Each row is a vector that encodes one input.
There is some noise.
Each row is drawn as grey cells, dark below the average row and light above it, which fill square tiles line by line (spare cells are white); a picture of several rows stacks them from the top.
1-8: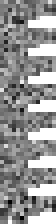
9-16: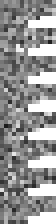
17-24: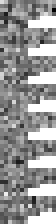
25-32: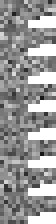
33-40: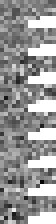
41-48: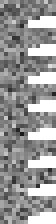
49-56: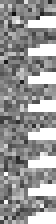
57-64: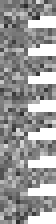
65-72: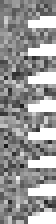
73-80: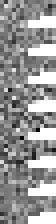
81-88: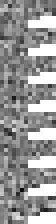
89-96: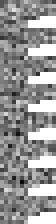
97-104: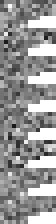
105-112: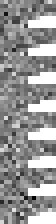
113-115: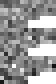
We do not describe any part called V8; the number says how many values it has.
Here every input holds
a value of V8, together with either a point on a 5-point circle and a true/false value, or a fixed value.
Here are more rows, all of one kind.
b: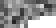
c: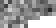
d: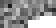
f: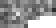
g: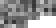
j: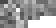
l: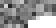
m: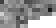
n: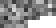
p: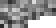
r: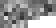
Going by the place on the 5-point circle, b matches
c, m and r.
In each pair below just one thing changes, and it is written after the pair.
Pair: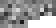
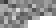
the true/false value
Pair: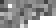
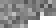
the value of V8
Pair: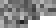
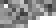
the place on the 5-point circle
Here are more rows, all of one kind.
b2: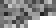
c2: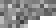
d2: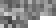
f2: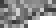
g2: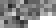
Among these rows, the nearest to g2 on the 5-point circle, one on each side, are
c2 and d2.
